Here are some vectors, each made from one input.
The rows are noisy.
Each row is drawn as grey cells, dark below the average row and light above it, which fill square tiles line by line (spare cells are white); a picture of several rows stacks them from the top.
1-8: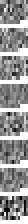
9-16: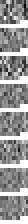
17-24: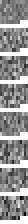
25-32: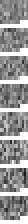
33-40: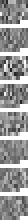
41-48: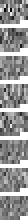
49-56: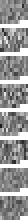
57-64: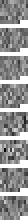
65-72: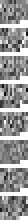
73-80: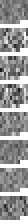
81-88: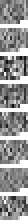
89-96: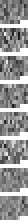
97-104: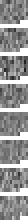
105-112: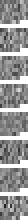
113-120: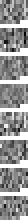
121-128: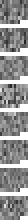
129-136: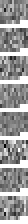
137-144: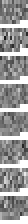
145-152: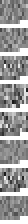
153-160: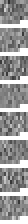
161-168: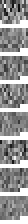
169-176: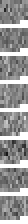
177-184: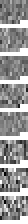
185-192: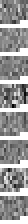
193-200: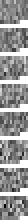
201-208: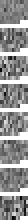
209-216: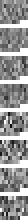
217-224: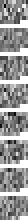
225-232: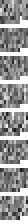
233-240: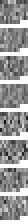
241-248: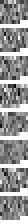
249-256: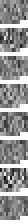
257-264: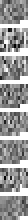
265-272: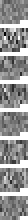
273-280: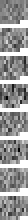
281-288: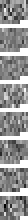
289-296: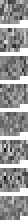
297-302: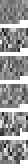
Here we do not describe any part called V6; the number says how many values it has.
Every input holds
a value of V6, together with either a point on an 8-point line, a node of a 9-node tree and a true/false value, or a value of V6.
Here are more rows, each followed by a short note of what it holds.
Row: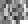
two values of V6
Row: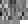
a point on an 8-point line, a node of a 9-node tree, a true/false value and a value of V6
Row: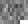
two values of V6
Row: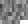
two values of V6
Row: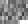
a point on an 8-point line, a node of a 9-node tree, a true/false value and a value of V6
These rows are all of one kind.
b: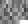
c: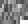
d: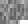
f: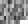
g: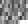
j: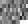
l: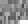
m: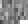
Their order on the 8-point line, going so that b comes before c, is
b, c, l, j, d, g, m, f.
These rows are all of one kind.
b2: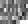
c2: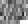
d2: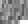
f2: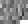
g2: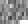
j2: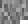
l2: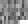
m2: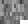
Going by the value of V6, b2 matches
d2 and f2.
